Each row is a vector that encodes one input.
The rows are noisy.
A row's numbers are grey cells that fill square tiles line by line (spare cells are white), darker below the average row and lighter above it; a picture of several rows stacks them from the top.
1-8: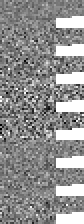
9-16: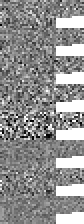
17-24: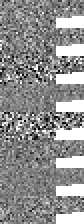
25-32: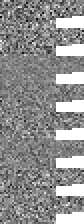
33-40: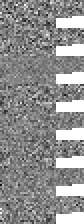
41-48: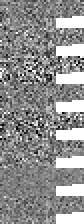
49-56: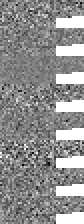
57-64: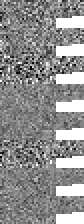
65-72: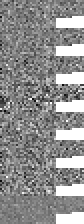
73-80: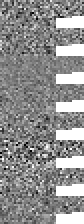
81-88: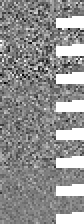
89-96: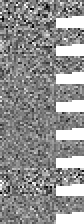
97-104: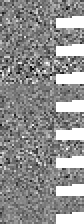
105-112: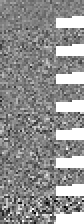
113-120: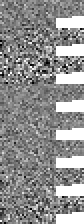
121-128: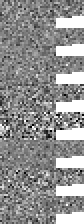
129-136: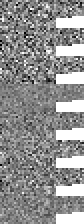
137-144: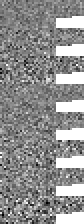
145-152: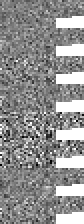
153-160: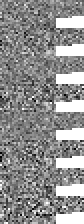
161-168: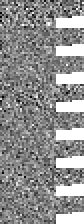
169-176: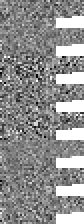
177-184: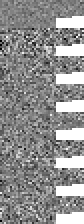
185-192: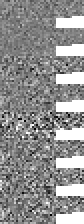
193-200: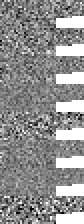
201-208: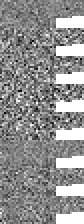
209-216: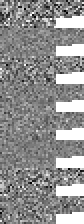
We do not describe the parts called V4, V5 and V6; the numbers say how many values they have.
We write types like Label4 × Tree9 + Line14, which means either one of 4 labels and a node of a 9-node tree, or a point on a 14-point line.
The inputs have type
Bool × Bool × Bool × (Tree8 × (Tree9 + Unit) × V4 + V6) × V5.
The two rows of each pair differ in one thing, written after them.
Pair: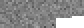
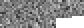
the node of the tree
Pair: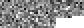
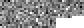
the value of V5
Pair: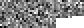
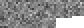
one of the three true/false values
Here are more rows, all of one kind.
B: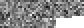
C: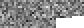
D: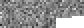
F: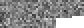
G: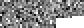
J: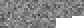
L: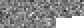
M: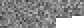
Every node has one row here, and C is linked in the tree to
M.
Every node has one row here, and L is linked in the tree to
D.
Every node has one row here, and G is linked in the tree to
B, F and J.
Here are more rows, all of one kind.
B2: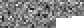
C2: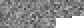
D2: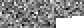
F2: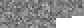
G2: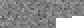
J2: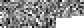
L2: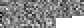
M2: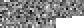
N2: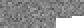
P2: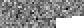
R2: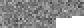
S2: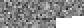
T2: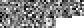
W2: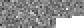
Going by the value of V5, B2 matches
J2, L2, S2 and W2.
